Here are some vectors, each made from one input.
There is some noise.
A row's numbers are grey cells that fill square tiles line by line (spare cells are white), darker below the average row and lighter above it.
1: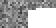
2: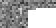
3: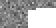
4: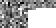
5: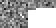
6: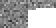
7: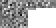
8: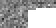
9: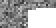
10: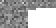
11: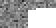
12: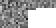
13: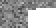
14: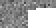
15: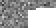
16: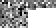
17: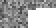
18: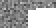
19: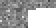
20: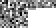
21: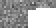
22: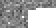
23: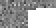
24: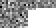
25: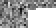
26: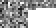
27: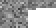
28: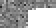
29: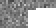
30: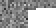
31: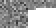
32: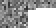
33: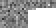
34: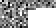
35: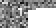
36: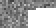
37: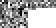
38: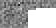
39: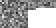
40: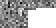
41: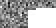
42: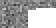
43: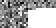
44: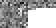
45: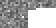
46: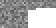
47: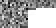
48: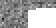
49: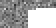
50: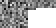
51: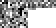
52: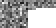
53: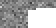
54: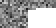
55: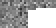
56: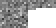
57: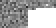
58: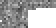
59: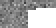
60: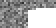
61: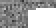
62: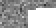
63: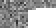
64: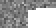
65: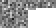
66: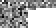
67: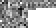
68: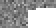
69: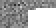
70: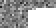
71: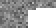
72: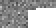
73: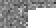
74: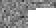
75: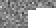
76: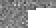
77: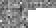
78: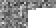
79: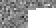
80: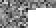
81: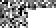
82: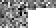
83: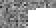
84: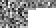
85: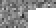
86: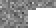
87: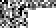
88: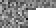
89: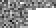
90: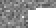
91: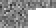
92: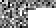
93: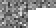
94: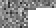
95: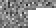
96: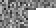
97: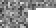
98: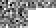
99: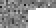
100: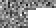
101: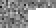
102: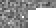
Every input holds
either a point on a 10-point circle, or a node of each of two 7-node trees.
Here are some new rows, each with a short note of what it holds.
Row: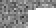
a node of each of two 7-node trees
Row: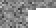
a point on a 10-point circle
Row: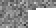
a point on a 10-point circle
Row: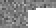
a point on a 10-point circle
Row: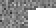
a point on a 10-point circle
